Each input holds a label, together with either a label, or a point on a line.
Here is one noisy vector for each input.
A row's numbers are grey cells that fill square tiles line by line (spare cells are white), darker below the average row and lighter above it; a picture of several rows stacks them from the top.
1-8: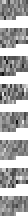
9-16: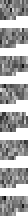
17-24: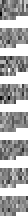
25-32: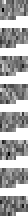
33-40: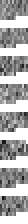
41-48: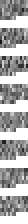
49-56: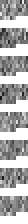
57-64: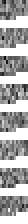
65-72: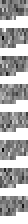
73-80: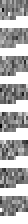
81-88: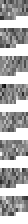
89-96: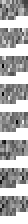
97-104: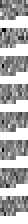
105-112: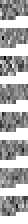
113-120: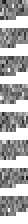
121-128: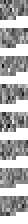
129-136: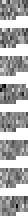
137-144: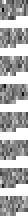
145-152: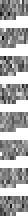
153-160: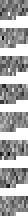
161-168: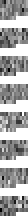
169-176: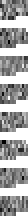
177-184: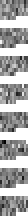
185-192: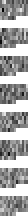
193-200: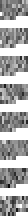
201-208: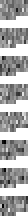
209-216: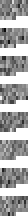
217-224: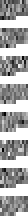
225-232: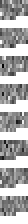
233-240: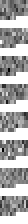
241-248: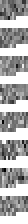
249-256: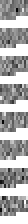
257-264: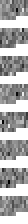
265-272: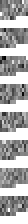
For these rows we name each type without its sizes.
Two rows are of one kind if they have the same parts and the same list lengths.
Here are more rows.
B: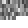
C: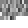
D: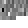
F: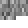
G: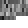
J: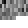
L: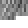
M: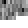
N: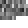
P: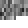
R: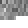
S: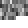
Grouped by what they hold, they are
B, C, D, F, L, R, S
G, J, M, N, P

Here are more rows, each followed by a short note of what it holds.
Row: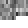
two labels
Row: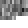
a label and a point on a line
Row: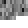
a label and a point on a line
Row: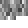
two labels
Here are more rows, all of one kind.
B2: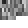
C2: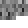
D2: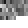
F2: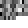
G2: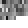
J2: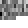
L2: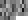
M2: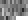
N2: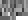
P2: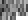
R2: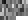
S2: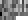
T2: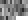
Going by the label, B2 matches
F2, J2, N2 and S2.
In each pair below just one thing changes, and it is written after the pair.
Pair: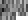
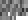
the place on the line
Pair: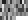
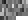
the label
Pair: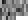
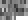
the place on the line
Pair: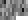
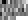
the label
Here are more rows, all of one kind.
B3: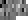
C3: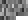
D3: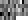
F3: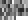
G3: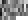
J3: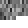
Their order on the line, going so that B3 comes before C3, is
G3, D3, B3, F3, C3, J3.
